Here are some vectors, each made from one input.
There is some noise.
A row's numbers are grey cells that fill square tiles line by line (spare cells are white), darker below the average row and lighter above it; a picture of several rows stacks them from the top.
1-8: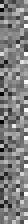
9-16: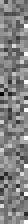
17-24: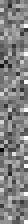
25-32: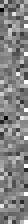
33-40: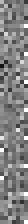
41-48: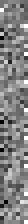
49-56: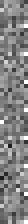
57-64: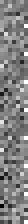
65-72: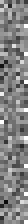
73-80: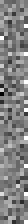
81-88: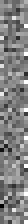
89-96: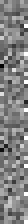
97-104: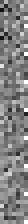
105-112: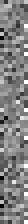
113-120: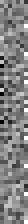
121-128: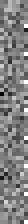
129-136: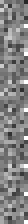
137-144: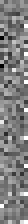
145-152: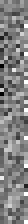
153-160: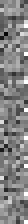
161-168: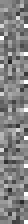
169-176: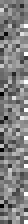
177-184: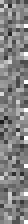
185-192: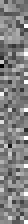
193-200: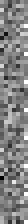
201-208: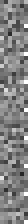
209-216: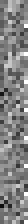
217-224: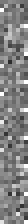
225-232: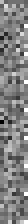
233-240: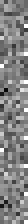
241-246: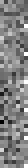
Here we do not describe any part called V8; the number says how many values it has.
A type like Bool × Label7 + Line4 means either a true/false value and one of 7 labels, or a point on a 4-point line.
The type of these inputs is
Bool × (Line7 + V8) + Line6.
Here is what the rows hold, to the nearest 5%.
About 25% of them hold a point on a 6-point line. The rest hold a true/false value, together with either a point on a 7-point line, or a value of V8.
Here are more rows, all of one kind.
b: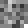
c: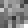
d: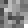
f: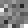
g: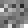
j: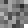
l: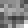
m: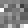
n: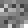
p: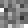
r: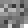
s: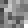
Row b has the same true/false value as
d, j and s.
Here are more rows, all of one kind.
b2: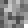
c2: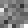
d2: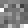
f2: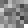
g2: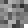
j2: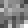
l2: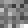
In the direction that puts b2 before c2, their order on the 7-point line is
b2, j2, l2, g2, c2, d2, f2.
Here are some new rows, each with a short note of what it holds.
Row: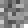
a true/false value and a value of V8
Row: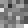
a true/false value and a value of V8
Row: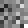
a point on a 6-point line
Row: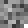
a point on a 7-point line and a true/false value
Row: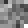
a point on a 7-point line and a true/false value
